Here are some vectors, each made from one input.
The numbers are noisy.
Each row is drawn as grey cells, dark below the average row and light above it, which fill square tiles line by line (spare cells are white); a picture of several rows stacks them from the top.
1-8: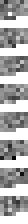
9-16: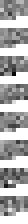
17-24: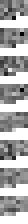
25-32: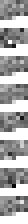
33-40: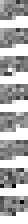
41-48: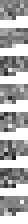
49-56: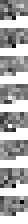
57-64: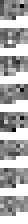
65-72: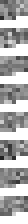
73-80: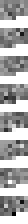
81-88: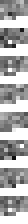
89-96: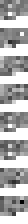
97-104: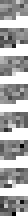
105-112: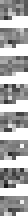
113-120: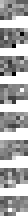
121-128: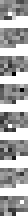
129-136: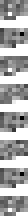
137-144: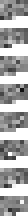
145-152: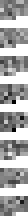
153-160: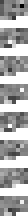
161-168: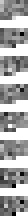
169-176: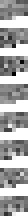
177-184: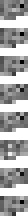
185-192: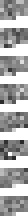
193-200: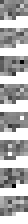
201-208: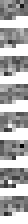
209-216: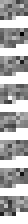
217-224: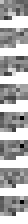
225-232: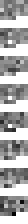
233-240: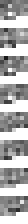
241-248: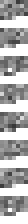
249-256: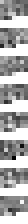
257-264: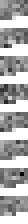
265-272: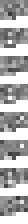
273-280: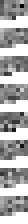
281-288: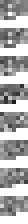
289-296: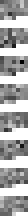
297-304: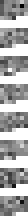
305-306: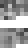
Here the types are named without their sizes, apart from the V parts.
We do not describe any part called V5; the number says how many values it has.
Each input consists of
a point on a line, together with either a point on a line and a true/false value, or a list of values of V5.
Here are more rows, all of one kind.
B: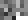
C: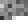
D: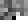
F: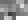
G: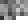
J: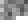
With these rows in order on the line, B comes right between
D and G.
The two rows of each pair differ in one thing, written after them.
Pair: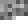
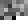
the place on the line
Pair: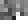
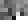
the value of V5 in item 2 of the list
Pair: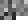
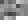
the place on the line
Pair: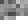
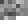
the value of V5 in item 2 of the list
